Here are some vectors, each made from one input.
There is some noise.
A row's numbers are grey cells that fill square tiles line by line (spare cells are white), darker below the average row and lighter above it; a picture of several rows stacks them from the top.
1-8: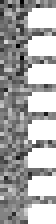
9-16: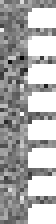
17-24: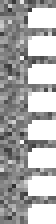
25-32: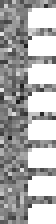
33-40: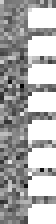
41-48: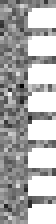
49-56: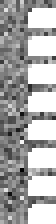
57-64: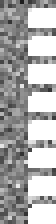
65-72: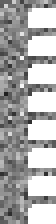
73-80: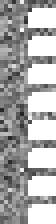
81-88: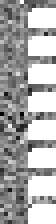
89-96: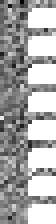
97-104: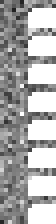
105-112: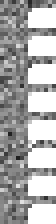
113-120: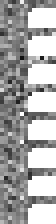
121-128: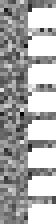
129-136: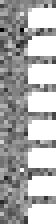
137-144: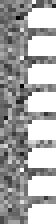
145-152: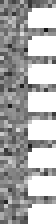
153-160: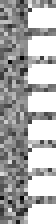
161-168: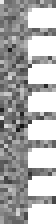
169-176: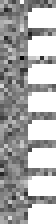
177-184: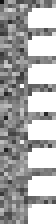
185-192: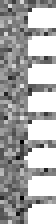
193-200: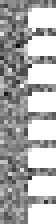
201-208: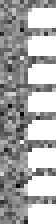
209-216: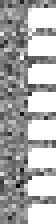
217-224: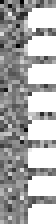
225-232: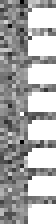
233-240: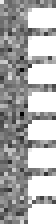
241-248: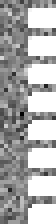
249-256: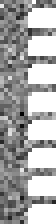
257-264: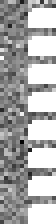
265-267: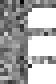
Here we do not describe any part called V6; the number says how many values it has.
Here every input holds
a point on a 9-point line, together with either a point on a 7-point line and a true/false value, or a list of up to two values of V6.
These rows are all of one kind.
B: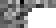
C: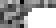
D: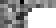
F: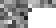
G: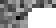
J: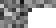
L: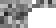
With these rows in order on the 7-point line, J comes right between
D and F.
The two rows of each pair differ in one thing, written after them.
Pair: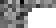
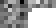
the true/false value
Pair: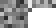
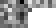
the place on the 9-point line
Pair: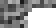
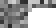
the true/false value
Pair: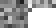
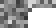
the place on the 7-point line
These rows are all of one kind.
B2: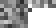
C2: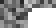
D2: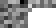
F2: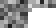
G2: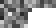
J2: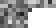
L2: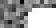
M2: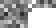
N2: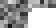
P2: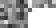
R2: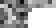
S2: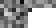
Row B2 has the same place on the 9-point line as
F2, G2, M2 and N2.
